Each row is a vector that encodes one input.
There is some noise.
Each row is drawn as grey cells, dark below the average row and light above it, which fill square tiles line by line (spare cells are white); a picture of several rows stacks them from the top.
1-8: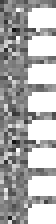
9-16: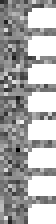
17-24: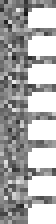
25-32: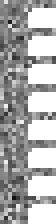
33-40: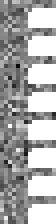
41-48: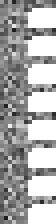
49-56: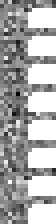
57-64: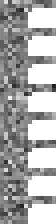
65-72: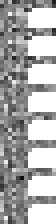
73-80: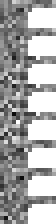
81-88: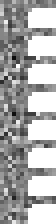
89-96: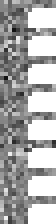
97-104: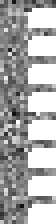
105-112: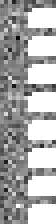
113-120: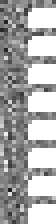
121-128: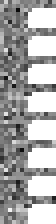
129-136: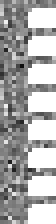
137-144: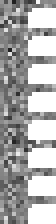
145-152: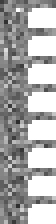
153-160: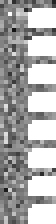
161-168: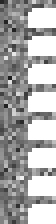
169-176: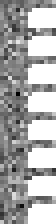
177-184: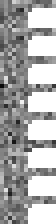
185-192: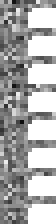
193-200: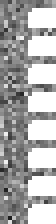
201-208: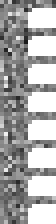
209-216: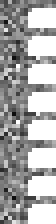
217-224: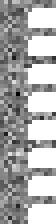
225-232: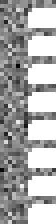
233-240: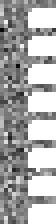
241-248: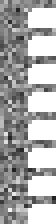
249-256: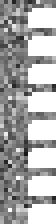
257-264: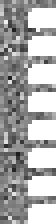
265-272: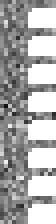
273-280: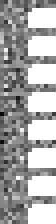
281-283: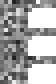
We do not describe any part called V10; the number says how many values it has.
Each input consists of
either a point on an 8-point line, or a point on a 9-point line and a true/false value, or a node of a 14-node tree, or a value of V10.
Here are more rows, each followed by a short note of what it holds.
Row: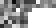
a point on a 9-point line and a true/false value
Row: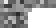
a node of a 14-node tree
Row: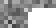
a node of a 14-node tree
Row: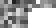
a point on a 9-point line and a true/false value
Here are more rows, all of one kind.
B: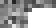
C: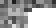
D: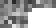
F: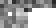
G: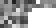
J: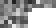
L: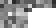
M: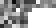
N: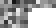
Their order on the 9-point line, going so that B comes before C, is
M, N, G, J, D, B, L, C, F.
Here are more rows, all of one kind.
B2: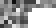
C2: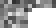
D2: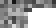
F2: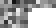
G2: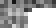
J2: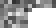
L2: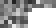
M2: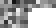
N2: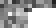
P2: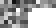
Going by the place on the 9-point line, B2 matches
F2 and M2.
